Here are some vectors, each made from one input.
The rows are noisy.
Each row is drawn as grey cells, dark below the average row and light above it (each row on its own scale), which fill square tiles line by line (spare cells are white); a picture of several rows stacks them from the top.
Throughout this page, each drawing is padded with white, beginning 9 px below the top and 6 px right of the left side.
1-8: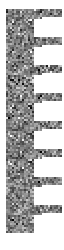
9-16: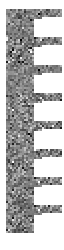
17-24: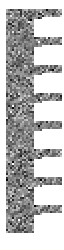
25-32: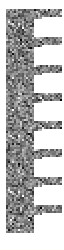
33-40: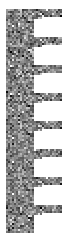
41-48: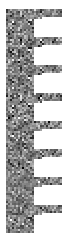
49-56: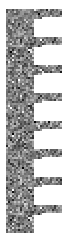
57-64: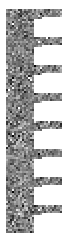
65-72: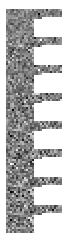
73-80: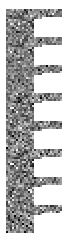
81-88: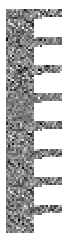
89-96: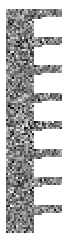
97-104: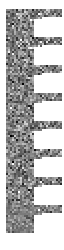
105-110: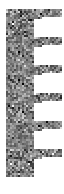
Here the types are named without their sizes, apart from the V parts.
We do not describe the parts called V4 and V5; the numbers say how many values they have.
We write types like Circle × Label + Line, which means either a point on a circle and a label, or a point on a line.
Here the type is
Bool × (Circle + V4) × V5.
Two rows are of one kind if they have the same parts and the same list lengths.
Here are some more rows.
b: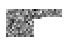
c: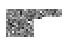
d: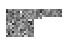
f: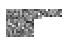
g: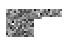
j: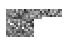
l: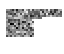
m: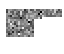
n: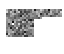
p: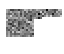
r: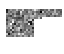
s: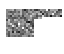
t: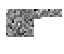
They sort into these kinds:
b, d, f, g, j, l, n, p, r, s, t
c, m

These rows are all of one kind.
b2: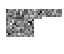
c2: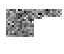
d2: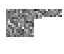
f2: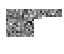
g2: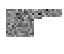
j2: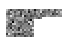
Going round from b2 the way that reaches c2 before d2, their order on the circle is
b2, c2, g2, f2, j2, d2.
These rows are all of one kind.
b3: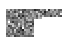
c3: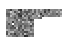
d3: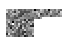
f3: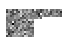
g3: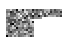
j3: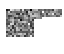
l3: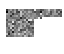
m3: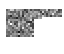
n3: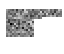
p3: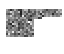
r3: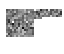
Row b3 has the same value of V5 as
c3, l3 and p3.
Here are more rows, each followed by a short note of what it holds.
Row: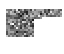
a true/false value, a value of V4 and a value of V5
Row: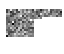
a true/false value, a value of V4 and a value of V5
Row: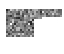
a point on a circle, a true/false value and a value of V5
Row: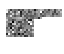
a true/false value, a value of V4 and a value of V5
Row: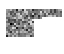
a true/false value, a value of V4 and a value of V5
